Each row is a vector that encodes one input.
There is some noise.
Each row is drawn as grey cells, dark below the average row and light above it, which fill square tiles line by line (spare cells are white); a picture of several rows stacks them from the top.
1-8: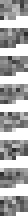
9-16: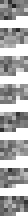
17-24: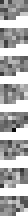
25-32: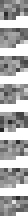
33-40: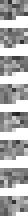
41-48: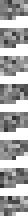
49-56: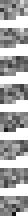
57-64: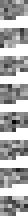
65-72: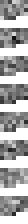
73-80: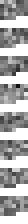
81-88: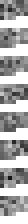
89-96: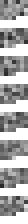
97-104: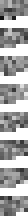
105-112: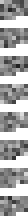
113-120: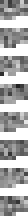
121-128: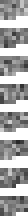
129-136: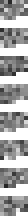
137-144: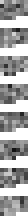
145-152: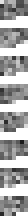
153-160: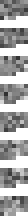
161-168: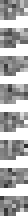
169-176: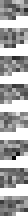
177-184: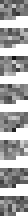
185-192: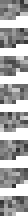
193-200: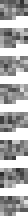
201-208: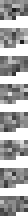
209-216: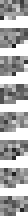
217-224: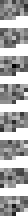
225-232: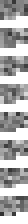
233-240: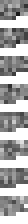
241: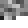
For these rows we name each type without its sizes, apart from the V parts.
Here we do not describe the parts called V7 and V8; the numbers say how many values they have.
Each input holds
a value of V8, together with either a point on a circle and a point on a line, or a true/false value and a value of V7.
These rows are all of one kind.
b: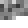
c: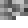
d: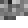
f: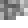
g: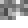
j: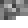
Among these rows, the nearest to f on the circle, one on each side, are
d and j.
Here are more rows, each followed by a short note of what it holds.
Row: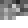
a true/false value, a value of V7 and a value of V8
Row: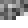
a true/false value, a value of V7 and a value of V8
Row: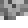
a point on a circle, a point on a line and a value of V8
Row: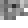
a point on a circle, a point on a line and a value of V8
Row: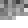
a true/false value, a value of V7 and a value of V8
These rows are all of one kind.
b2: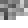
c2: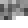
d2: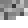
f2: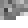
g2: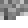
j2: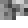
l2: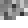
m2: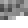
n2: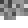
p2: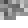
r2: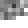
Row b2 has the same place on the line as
d2, g2, m2 and r2.
